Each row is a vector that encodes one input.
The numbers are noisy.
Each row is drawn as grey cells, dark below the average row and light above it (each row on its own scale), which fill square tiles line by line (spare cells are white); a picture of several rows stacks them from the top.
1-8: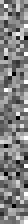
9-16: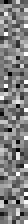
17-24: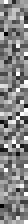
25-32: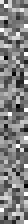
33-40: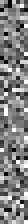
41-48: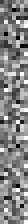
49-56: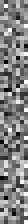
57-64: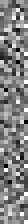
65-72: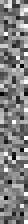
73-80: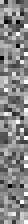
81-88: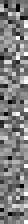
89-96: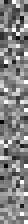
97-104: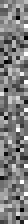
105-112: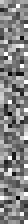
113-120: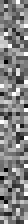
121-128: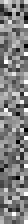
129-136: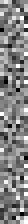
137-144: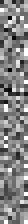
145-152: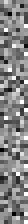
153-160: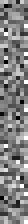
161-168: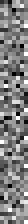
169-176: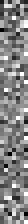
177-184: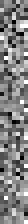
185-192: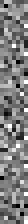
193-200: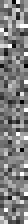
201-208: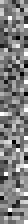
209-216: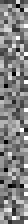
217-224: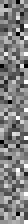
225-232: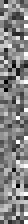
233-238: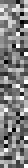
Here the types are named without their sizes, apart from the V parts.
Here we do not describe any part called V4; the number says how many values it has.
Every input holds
a point on a circle, together with either three true/false values, or a value of V4.
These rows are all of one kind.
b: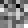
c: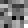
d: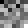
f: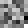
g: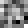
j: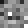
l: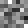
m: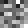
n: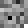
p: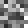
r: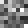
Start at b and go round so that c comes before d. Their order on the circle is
b, g, r, p, c, m, j, n, l, d, f.
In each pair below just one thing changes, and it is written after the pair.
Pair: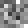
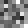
the place on the circle
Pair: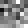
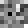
the value of V4
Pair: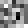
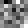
the value of V4
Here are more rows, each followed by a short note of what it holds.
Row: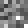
a point on a circle and a value of V4
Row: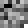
a point on a circle and a value of V4
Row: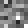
a point on a circle and a value of V4
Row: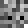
a point on a circle and three true/false values
